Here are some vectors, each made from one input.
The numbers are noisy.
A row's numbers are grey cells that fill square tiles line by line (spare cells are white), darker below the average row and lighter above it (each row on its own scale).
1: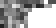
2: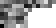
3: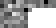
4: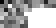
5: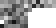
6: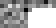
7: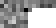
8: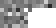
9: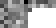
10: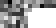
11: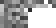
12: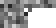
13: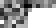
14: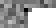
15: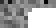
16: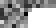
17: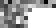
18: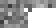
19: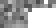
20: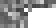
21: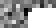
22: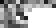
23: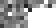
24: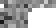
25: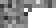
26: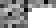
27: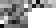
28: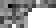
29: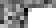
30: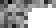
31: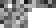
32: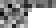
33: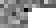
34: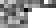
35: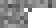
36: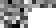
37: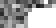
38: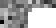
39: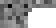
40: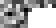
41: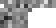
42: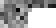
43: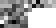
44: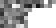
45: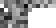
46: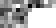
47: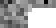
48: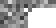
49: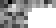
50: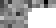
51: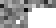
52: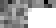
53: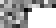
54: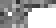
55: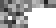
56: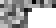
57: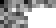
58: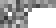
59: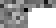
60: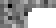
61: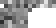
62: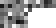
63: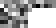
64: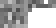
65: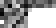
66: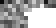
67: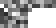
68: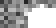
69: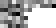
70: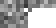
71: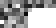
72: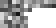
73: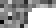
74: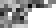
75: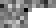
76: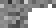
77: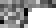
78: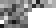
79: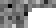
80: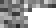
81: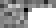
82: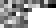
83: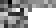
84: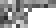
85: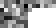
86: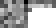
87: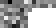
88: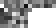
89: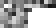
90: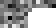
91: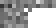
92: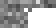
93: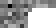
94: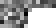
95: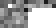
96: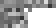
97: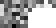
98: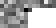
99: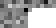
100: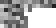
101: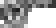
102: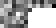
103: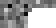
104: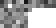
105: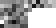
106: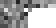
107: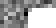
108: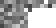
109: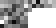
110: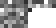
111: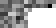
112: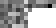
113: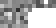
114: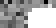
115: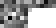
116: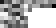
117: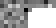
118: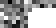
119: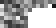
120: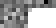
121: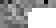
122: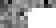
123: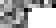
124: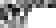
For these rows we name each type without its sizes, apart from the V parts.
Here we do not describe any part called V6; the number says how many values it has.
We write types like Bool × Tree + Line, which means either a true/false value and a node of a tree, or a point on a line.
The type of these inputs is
(Bool × Bool × Bool + Tree) × V6 + Unit.
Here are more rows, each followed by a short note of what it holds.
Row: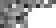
a node of a tree and a value of V6
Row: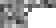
a node of a tree and a value of V6
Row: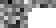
three true/false values and a value of V6
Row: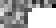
three true/false values and a value of V6
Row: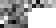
a fixed value
